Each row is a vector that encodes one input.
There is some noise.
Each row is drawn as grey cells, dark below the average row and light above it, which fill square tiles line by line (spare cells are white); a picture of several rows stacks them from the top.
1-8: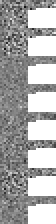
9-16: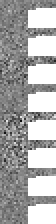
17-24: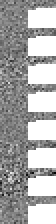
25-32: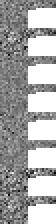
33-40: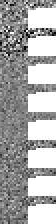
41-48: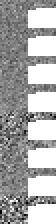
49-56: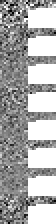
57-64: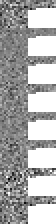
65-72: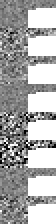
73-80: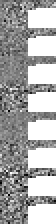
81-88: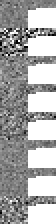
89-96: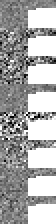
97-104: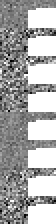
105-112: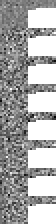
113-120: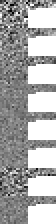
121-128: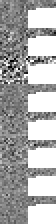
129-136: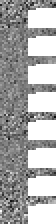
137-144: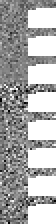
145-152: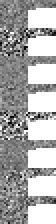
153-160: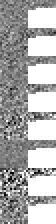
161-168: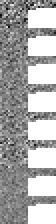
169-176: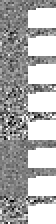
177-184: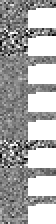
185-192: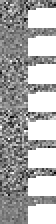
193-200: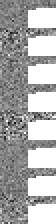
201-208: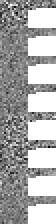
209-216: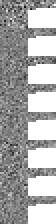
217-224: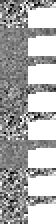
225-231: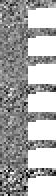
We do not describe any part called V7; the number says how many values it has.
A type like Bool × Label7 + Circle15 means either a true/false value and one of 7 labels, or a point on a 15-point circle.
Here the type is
Bool × (Line8 + V7) + Label5.
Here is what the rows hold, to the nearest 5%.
About 20% of them hold one of 5 labels. The rest hold a true/false value, together with either a point on an 8-point line, or a value of V7.
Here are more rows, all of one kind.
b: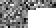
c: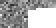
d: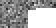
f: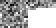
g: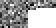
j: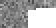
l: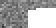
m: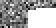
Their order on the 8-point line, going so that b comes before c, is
m, b, d, l, c, f, j, g.
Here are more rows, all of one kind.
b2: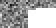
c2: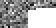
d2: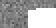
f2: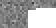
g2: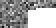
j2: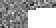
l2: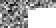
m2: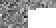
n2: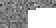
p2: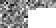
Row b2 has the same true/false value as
d2, f2, l2 and n2.
